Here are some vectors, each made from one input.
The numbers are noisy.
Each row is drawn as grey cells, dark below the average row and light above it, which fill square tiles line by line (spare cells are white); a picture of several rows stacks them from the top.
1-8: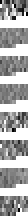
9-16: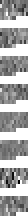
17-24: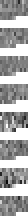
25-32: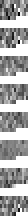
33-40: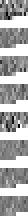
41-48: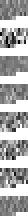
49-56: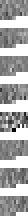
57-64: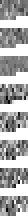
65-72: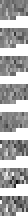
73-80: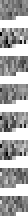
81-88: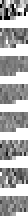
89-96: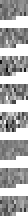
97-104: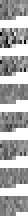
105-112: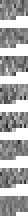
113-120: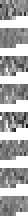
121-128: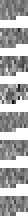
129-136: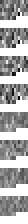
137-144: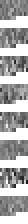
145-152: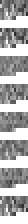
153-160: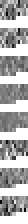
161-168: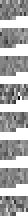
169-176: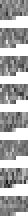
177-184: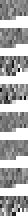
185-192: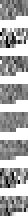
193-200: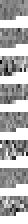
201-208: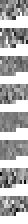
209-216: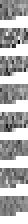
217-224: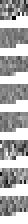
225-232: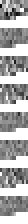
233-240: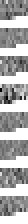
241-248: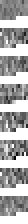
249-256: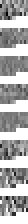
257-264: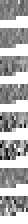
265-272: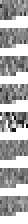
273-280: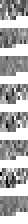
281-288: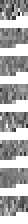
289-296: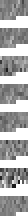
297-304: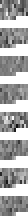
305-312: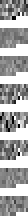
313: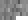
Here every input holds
either a point on a 6-point line, or a list of up to three items, each a point on a 5-point line and a true/false value.
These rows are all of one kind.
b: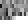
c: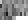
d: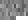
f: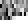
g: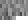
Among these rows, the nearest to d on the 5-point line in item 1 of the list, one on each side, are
c and g.
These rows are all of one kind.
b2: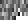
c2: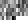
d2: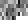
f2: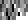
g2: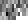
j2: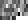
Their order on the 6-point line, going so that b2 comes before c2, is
j2, b2, f2, g2, d2, c2.
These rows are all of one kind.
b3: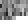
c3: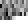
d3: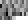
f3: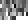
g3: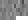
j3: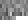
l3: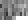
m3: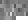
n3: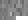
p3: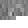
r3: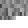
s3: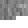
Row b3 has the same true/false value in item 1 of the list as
f3, l3 and s3.
